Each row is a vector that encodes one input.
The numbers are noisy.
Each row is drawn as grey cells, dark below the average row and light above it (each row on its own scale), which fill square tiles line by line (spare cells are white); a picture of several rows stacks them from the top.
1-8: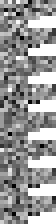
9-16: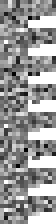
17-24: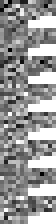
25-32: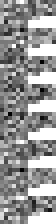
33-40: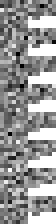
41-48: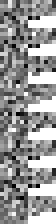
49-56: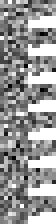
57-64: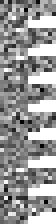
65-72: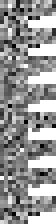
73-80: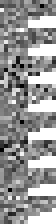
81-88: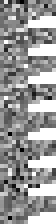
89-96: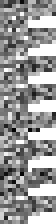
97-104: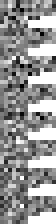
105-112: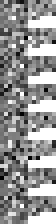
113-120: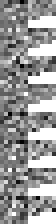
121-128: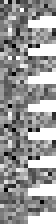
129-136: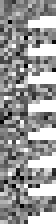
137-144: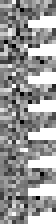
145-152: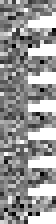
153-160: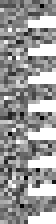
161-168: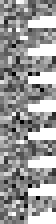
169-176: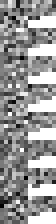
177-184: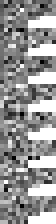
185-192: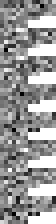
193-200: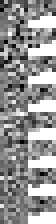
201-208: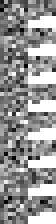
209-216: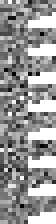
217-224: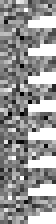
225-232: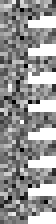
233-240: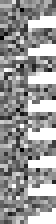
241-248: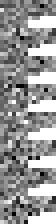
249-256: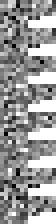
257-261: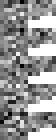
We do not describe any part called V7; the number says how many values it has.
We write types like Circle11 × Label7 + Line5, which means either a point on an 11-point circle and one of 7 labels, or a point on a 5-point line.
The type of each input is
Line5 × Line10 + List2(Bool × V7).
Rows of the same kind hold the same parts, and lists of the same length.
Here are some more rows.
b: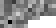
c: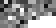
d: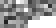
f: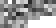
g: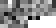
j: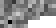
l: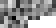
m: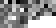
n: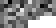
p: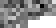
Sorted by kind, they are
b, j
c, m, n, p
d, f
g, l

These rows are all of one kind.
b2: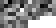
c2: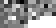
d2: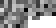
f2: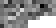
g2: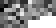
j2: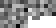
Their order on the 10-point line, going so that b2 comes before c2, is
g2, b2, f2, c2, j2, d2.
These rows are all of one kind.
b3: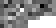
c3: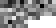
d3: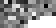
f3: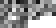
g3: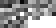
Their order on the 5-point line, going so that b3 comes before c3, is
b3, c3, g3, d3, f3.
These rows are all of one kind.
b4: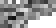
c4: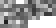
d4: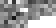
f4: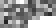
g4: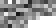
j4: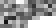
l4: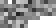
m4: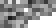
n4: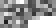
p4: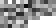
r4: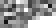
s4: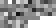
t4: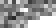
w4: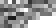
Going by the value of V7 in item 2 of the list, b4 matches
f4, j4, l4 and n4.
